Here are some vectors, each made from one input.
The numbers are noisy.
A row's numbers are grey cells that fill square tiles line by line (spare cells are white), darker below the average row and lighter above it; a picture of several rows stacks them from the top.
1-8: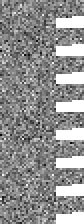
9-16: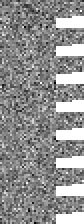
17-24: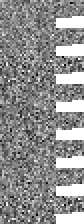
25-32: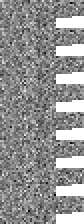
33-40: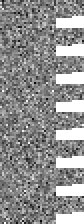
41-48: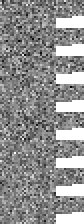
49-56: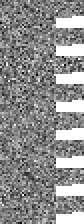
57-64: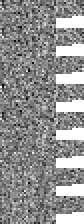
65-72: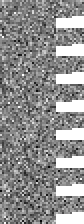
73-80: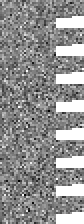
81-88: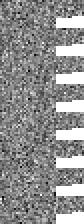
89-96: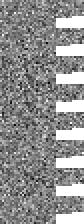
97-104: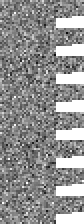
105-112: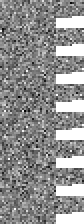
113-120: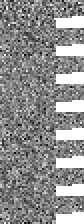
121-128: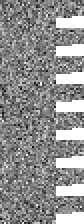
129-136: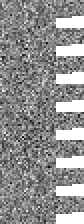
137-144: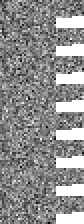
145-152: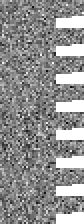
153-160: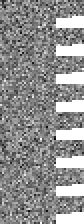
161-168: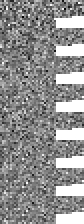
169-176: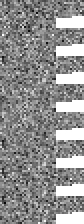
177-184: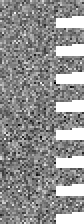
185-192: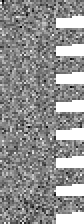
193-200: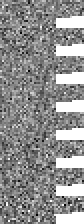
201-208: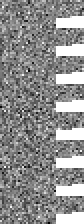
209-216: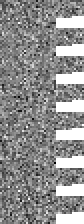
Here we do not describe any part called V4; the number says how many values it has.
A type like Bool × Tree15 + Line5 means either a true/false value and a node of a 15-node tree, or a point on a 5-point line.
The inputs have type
List2(Line7) + Tree10 × V4.
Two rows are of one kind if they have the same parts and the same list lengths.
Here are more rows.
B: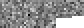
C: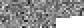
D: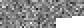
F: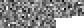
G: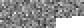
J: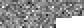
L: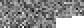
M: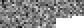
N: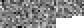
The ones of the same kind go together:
B
C, D, G, J
F
L, M, N

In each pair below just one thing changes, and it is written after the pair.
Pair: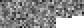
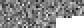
the value of V4
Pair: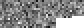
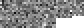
the value of V4
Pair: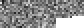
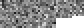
the node of the tree
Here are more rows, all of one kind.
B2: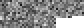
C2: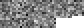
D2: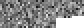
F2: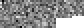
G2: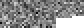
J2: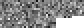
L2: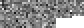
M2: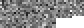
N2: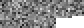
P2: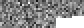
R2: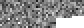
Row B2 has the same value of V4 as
C2 and N2.
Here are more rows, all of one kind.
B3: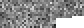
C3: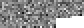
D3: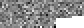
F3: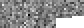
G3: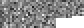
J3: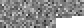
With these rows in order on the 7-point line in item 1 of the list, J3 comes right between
F3 and G3.
